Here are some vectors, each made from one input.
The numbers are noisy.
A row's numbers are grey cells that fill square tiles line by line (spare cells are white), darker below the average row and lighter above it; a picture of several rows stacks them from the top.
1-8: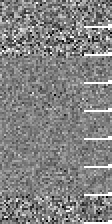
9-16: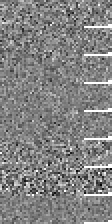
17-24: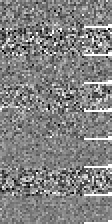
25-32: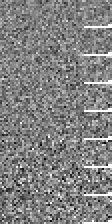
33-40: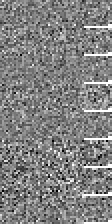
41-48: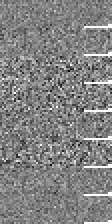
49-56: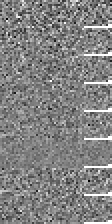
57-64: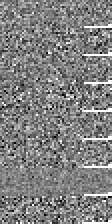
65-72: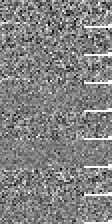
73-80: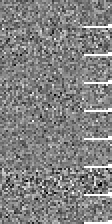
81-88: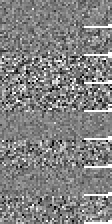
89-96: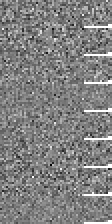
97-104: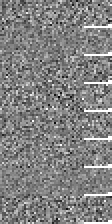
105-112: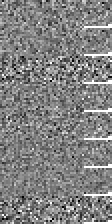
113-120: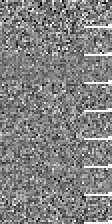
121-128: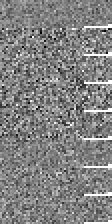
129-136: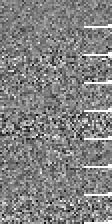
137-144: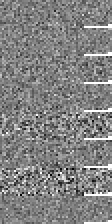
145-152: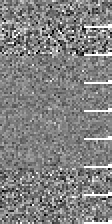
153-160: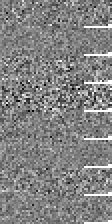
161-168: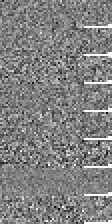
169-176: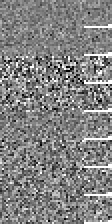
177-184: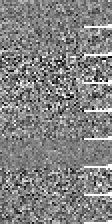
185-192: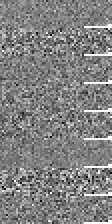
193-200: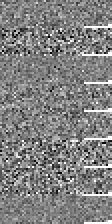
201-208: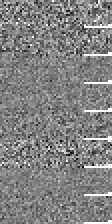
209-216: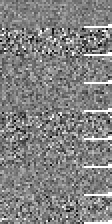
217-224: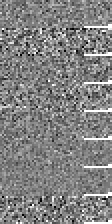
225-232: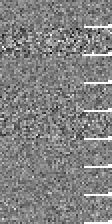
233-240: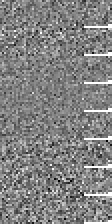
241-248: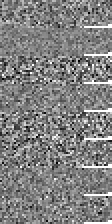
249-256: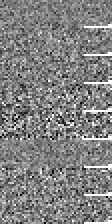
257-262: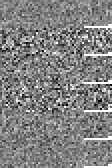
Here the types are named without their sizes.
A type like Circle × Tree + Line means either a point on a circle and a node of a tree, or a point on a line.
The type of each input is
Bool × List(Line) × List(Line).
